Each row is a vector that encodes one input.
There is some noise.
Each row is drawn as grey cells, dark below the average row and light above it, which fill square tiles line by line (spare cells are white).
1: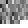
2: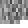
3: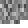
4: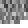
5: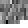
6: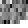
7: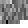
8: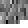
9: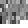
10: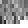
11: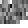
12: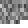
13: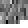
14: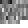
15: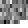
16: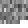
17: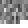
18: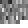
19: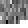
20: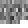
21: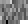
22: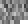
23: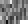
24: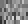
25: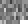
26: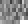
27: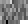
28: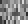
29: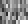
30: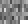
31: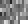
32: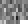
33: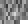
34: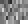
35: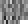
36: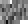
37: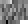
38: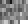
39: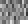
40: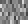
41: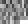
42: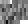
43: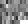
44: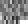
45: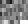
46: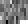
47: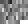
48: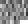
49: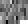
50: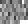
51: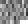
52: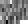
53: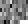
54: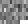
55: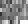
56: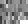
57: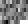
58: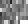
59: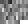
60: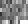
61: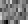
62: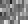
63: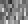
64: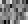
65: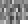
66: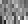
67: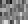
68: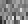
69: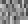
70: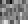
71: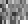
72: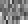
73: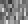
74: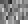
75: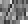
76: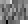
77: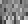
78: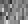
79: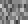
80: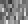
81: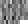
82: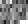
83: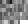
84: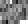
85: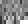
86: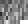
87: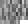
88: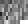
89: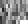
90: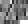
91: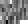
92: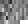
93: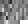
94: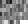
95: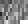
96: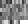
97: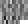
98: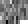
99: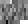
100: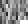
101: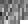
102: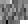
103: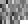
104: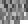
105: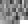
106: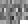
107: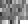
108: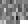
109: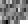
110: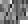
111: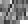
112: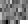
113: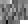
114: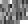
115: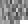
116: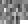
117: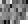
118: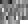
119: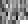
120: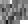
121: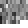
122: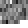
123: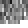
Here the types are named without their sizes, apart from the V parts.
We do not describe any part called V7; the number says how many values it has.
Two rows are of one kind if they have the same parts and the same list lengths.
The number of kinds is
2.
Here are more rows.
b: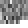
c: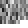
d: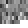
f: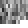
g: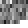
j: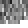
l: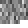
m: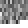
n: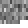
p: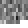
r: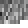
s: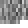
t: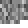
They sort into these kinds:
b, c, d, f, n, p, s
g, j, l, m, r, t

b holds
a point on a line and a value of V7.
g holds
a point on a line and a node of a tree.
